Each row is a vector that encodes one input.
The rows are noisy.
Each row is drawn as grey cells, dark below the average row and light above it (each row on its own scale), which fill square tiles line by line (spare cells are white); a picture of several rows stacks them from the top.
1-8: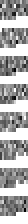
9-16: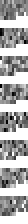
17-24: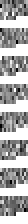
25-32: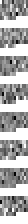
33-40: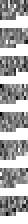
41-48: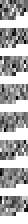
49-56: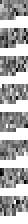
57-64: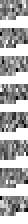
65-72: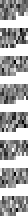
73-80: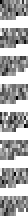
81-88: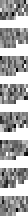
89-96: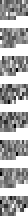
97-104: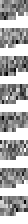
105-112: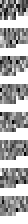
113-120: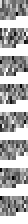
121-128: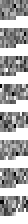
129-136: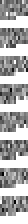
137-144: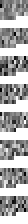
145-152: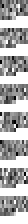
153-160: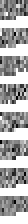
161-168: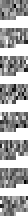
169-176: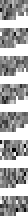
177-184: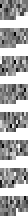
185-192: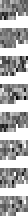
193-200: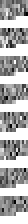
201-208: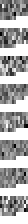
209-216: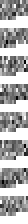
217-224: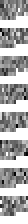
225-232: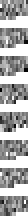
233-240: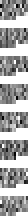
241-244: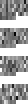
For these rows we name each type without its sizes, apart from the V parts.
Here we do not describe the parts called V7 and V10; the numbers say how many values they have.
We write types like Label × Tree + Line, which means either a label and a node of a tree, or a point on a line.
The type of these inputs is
Label × (List(Line) + V7 × V10).
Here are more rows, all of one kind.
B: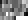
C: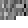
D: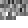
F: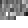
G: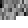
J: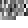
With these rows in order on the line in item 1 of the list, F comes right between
B and D.
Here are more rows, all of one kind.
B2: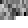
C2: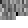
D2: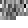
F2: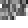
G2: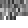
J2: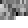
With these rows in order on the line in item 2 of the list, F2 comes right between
B2 and D2.
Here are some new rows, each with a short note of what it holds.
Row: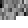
a label, together with a list of one item
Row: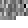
a label, together with a list of one item
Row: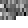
a label, together with a list of two items
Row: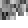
a label, a value of V7 and a value of V10
